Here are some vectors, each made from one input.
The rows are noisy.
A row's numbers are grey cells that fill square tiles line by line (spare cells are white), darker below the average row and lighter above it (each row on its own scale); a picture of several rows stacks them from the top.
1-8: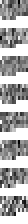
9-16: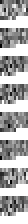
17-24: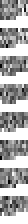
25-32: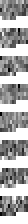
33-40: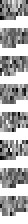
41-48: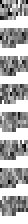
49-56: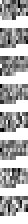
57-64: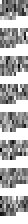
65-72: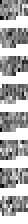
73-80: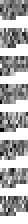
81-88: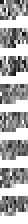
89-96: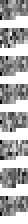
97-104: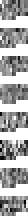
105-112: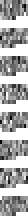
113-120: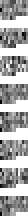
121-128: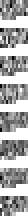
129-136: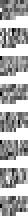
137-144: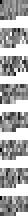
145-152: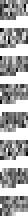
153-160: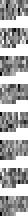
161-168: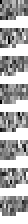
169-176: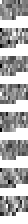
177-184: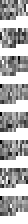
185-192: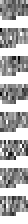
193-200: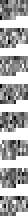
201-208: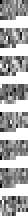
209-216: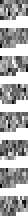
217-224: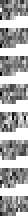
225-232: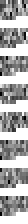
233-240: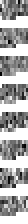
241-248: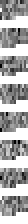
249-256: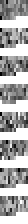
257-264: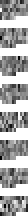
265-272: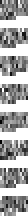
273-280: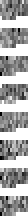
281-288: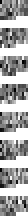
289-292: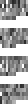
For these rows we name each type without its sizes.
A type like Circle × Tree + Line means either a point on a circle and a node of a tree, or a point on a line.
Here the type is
List(Line).
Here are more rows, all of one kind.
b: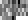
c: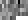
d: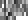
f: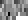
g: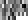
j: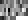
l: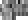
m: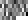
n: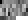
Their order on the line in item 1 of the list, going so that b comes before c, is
j, n, f, d, m, g, b, c, l.
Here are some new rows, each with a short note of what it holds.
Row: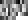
a list of three items
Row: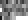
a list of one item
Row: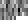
the empty list
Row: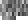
a list of three items
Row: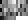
a list of two items
